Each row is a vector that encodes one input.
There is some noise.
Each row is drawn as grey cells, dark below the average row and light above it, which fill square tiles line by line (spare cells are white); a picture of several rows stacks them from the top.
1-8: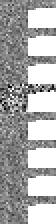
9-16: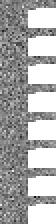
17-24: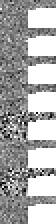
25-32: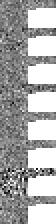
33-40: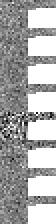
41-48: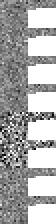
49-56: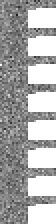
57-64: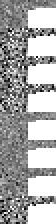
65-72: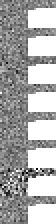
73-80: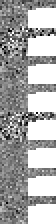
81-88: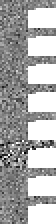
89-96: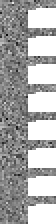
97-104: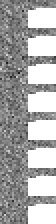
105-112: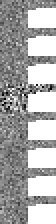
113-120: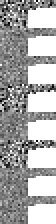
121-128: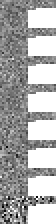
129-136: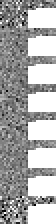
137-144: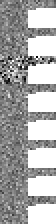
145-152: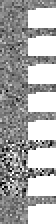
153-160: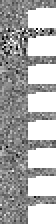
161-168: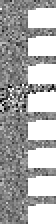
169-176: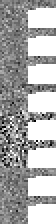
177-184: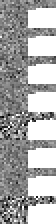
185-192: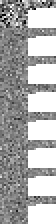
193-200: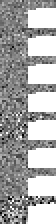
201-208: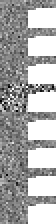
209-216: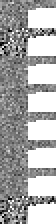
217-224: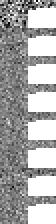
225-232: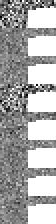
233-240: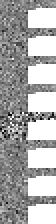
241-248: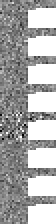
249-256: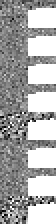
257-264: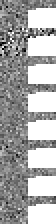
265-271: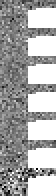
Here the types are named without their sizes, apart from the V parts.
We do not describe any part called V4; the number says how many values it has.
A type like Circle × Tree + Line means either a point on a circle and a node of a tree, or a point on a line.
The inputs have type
Circle × V4 + List(Line).
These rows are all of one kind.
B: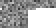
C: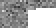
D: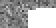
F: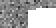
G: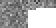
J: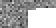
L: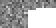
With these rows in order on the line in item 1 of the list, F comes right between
C and J.
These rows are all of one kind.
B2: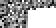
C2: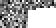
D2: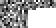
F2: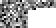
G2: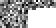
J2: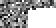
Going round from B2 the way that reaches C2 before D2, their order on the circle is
B2, C2, G2, D2, F2, J2.
